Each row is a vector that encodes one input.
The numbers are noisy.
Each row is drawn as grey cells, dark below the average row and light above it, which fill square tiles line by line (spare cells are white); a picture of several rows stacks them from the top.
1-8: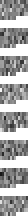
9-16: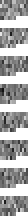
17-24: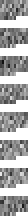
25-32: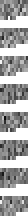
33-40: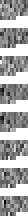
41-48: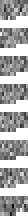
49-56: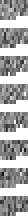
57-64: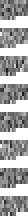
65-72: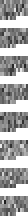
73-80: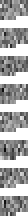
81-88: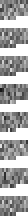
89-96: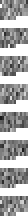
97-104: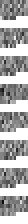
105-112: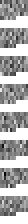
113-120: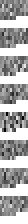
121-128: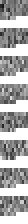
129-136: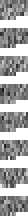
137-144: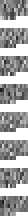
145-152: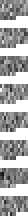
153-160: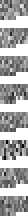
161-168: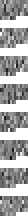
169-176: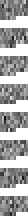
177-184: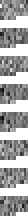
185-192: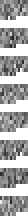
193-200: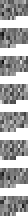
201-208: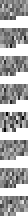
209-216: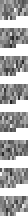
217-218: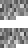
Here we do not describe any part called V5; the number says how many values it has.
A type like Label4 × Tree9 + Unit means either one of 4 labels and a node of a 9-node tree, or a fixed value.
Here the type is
(Line4 + Tree9) × V5 + List2(Circle9).
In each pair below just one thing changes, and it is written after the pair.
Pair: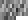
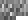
the value of V5
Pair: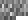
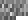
the place on the 4-point line
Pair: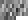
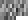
the place on the 4-point line
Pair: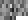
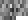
the place on the 4-point line
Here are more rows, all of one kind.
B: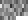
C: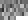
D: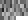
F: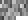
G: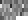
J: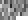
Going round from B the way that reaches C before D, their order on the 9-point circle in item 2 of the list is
B, C, J, F, D, G.
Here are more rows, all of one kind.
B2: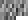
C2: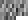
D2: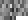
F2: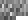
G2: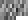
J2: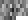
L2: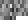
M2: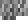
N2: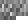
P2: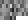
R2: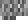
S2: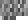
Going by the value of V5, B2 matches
C2 and G2.
